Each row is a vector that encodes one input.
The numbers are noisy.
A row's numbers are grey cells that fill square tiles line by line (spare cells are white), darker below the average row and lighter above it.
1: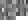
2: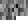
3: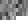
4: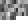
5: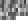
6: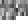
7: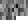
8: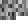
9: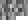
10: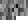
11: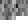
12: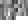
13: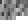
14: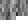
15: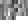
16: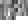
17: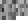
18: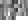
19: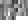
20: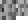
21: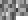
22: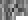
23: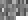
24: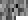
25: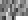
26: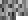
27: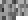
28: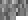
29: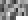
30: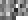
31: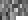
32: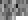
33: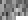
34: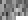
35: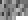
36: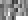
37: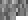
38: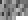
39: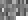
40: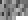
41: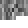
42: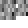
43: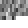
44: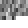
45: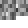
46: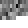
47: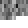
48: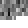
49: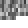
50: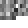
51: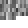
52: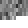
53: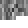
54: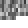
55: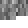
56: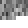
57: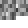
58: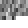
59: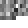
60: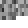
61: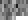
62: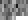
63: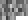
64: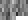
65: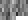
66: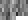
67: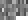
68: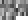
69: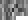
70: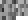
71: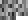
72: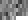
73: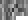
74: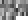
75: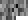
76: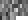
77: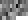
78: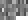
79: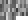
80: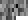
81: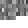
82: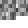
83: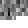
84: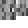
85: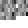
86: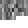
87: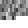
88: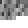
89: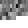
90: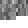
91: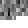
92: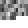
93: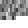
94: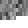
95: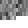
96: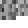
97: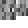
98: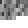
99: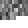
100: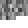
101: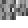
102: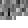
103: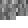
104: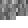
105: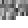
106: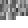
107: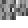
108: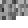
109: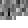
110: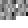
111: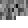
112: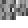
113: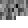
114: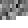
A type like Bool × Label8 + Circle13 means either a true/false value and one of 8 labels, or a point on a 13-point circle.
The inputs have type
Label12 + Tree13.
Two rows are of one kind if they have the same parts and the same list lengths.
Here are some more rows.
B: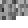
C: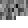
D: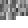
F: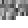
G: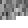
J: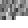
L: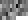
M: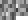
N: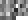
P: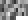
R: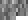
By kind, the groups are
B, D, F, J, M, N, P
C, G, L, R

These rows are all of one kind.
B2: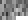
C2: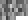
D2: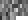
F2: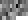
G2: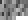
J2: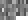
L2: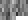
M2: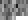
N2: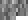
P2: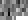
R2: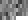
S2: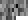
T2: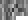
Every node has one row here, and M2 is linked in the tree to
G2, L2 and T2.
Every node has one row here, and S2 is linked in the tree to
T2.
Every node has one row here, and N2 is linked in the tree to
J2, L2 and R2.
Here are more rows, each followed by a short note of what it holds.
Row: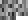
one of 12 labels
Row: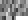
one of 12 labels
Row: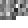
one of 12 labels
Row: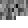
a node of a 13-node tree
